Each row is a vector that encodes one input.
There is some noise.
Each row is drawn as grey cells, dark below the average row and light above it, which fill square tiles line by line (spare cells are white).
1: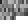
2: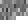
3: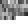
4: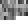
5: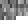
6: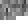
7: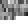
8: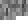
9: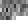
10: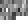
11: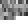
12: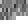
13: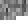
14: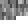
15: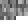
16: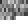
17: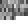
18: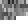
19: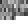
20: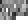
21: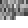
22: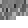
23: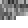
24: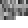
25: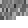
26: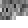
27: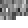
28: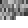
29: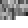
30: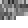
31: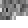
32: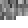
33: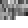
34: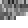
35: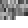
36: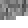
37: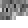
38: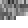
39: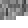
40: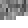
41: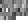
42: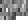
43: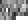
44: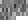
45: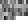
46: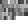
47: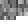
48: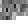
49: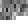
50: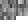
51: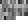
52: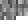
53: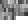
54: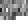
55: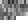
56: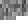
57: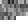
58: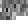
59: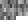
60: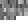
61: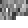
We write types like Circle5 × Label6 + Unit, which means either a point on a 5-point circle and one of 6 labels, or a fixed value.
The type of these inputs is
Bool × Line5.
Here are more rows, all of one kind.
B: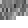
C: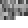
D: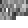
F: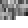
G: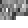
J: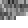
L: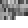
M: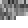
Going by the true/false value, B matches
J and M.
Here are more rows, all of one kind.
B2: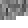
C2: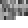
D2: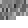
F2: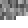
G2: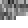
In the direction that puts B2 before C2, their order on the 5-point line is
G2, F2, B2, D2, C2.
